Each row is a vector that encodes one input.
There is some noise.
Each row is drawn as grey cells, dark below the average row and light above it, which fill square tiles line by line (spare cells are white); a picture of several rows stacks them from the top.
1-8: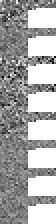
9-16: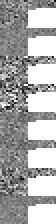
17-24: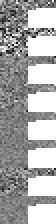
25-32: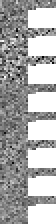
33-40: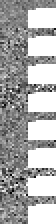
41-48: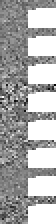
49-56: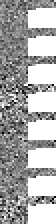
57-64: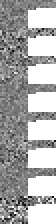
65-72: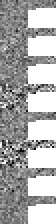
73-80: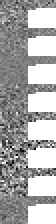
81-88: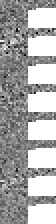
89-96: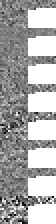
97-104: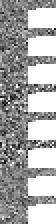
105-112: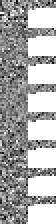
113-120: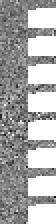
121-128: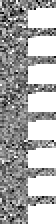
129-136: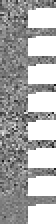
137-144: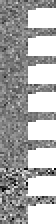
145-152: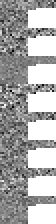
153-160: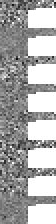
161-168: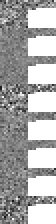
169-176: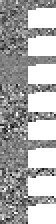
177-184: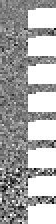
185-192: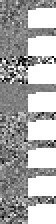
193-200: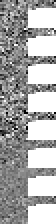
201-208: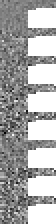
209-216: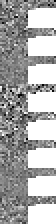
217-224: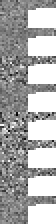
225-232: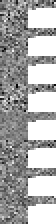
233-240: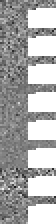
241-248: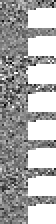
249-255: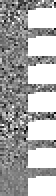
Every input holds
one of 5 labels and a point on a 7-point line.
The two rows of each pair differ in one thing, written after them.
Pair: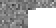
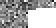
the label
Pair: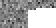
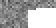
the place on the 7-point line
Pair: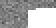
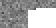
the place on the 7-point line
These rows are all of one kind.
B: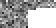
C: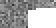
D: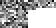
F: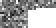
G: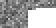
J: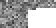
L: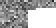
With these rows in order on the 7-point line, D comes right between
F and G.
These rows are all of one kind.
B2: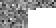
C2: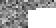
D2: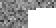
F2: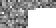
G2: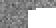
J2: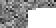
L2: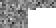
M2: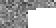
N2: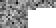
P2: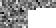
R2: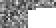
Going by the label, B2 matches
L2 and P2.
